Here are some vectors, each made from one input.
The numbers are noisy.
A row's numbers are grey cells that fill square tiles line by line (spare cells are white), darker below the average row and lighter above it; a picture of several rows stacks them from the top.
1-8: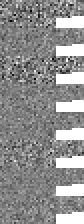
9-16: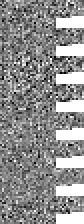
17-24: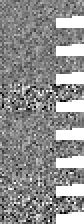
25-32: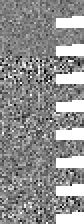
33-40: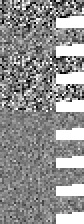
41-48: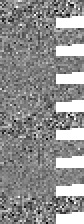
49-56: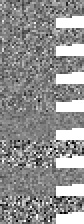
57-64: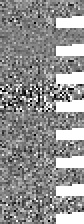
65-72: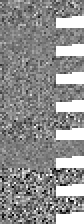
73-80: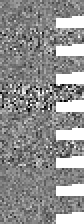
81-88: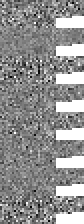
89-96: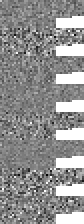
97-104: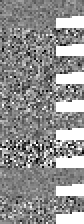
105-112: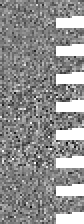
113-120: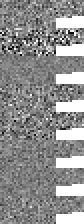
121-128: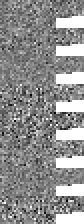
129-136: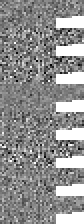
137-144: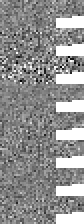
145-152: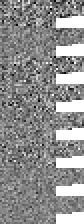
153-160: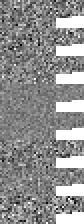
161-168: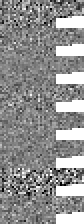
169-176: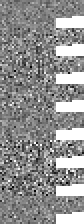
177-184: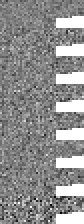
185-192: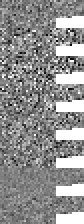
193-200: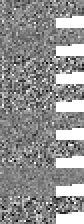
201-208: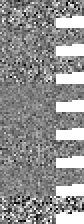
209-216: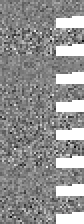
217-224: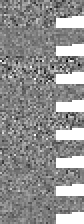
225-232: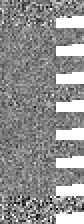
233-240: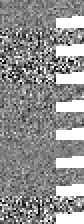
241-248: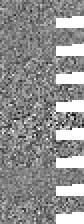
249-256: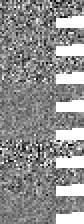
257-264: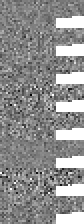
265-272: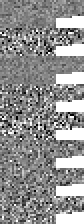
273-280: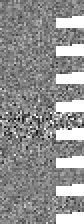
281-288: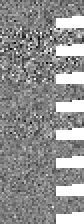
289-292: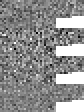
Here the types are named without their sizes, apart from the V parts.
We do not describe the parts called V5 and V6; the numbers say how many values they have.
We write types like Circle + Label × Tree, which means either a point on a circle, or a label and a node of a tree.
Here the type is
Bool × Line × (Line + V5 × V6).
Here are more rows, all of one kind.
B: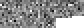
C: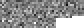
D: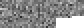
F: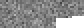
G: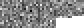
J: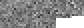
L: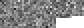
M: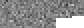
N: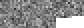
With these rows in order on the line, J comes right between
D and G.
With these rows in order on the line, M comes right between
F and L.
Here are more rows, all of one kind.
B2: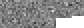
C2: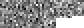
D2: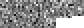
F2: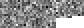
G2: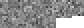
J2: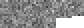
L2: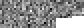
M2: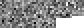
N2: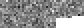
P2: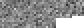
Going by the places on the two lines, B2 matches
D2, G2, J2 and N2.
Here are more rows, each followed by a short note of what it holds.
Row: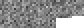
a point on each of two lines and a true/false value
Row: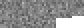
a point on each of two lines and a true/false value
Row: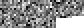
a point on each of two lines and a true/false value
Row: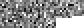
a point on each of two lines and a true/false value
